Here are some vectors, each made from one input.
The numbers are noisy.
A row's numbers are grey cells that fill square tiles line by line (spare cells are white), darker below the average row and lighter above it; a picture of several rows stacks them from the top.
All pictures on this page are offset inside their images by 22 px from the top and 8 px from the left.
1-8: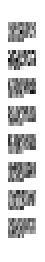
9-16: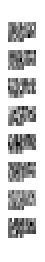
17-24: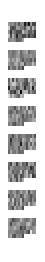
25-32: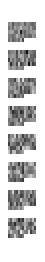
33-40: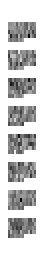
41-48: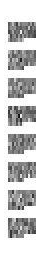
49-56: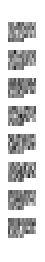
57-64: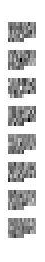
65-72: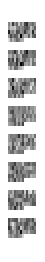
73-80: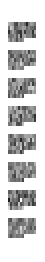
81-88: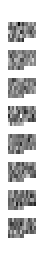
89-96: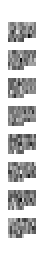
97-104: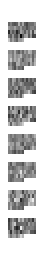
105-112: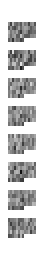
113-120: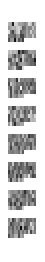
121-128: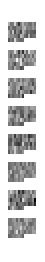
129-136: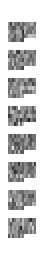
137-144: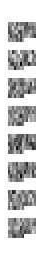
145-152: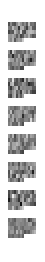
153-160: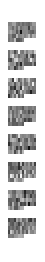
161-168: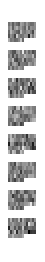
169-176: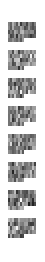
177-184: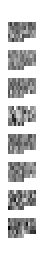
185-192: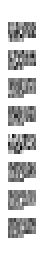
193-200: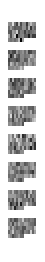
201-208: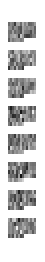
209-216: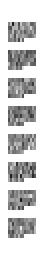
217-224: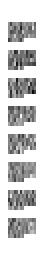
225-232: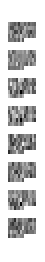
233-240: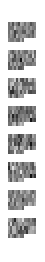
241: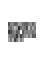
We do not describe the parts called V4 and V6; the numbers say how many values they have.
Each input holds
a point on a 7-point line, three true/false values, a value of V4 and a value of V6.
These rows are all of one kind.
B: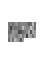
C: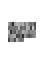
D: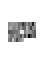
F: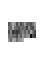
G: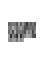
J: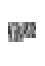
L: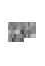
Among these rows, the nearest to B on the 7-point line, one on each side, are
C and G.
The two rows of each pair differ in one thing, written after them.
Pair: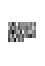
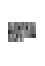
the value of V4
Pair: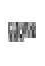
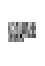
the place on the 7-point line
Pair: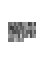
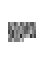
the value of V4
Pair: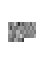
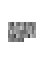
one of the three true/false values
